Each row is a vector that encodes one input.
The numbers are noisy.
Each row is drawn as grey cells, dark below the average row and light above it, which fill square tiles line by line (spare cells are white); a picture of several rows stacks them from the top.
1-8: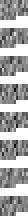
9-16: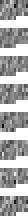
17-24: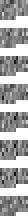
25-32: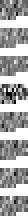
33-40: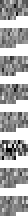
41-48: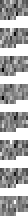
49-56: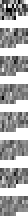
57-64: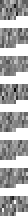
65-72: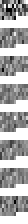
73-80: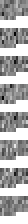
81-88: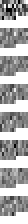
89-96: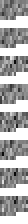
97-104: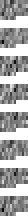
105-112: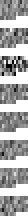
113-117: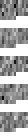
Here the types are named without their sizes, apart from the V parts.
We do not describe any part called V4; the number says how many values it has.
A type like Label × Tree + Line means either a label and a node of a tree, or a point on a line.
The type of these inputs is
List(Bool × Line × V4).
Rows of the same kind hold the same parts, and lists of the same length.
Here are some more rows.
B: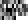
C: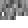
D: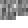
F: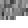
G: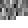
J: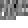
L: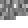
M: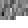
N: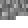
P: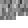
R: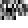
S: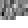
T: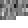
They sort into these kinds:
B, R
C, D, F, L, M, N, P, S
G, J, T

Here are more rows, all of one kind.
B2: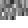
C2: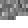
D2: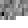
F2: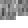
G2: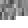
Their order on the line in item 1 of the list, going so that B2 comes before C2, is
D2, G2, B2, F2, C2.
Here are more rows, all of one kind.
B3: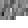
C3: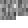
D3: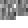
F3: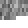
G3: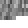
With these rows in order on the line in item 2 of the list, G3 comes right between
B3 and C3.
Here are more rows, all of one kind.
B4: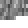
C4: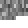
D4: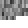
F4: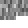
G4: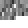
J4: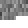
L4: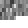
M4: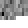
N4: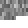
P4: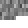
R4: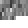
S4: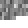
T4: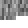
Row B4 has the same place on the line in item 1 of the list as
G4 and L4.
